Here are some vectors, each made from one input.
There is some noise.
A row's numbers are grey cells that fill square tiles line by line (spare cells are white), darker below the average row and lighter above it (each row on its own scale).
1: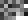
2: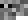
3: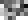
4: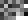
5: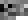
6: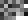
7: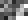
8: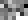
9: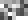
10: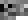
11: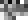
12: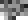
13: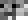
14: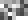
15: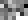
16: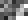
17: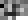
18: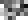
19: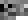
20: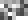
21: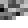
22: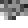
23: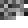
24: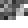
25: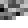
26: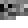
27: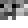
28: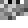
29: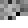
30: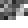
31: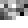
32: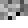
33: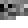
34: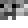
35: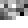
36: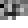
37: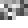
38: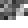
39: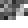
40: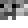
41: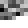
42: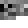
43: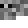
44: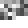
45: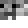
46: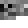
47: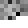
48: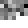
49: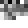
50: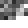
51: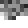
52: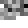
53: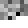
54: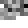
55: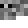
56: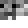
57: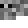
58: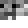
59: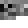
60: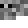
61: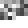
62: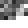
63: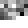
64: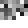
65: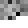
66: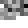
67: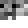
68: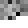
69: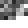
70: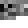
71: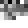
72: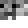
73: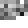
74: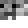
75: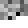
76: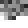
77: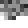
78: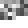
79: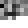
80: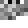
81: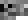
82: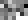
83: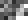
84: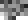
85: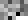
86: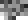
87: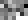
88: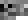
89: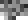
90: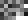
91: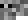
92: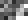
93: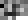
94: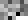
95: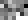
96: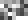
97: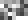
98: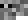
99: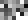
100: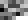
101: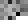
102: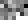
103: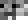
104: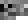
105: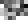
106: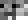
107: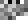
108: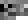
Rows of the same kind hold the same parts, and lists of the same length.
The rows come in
2 kinds.
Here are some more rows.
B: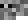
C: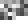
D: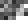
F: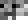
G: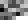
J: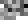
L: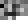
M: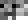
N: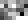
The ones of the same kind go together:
B, D, F, G, L, M
C, J, N

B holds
a point on a 7-point line.
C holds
a point on a 6-point line and a true/false value.
